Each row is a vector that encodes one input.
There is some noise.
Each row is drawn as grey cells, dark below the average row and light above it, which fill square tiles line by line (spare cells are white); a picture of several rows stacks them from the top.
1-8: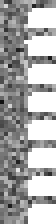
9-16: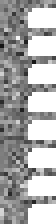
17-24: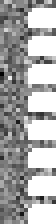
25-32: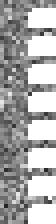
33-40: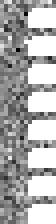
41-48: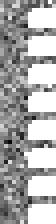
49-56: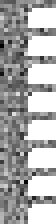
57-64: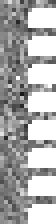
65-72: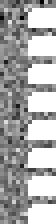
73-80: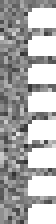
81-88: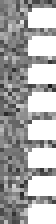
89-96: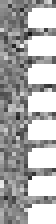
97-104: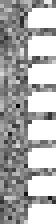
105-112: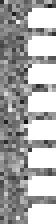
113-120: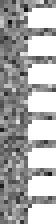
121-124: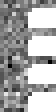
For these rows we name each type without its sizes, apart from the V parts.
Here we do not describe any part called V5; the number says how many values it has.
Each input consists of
a value of V5, together with a list of points on a line.
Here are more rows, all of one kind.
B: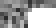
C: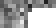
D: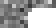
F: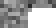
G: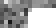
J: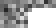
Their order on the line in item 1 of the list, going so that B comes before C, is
D, G, F, B, C, J.
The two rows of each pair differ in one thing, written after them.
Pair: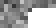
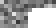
the value of V5
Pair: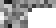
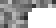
the value of V5
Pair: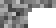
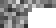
the value of V5
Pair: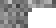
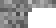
the place on the line in item 1 of the list
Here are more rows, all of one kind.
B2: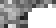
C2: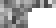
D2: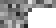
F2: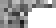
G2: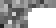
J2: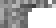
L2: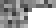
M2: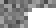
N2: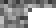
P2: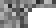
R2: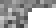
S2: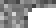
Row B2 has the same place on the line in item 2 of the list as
C2 and J2.
